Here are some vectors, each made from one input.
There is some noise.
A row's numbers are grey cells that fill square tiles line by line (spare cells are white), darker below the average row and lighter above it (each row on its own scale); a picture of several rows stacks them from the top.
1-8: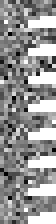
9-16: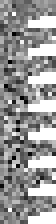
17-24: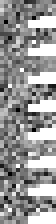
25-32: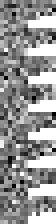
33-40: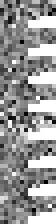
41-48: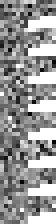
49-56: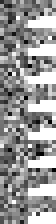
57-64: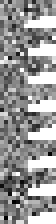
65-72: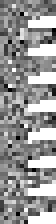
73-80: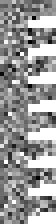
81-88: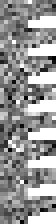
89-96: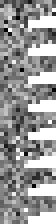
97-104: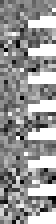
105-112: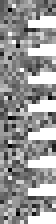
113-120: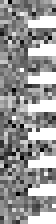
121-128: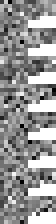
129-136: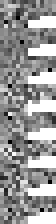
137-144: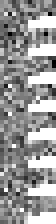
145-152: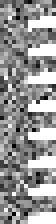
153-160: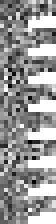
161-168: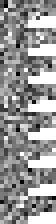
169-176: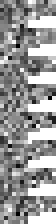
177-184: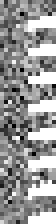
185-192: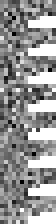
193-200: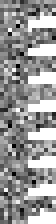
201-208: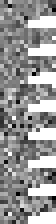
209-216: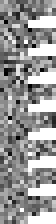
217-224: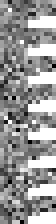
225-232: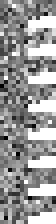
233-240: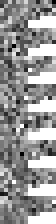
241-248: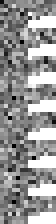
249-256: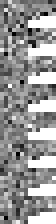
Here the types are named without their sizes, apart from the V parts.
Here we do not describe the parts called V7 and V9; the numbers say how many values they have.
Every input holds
a value of V7 and a value of V9, together with either a label, or a point on a line.
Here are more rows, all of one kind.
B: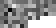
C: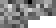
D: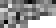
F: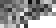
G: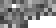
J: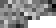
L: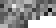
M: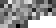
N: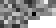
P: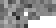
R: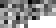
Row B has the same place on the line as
C, J, L and M.
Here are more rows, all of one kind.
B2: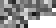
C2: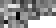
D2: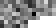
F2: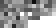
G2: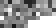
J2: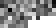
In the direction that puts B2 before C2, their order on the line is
G2, F2, D2, B2, J2, C2.
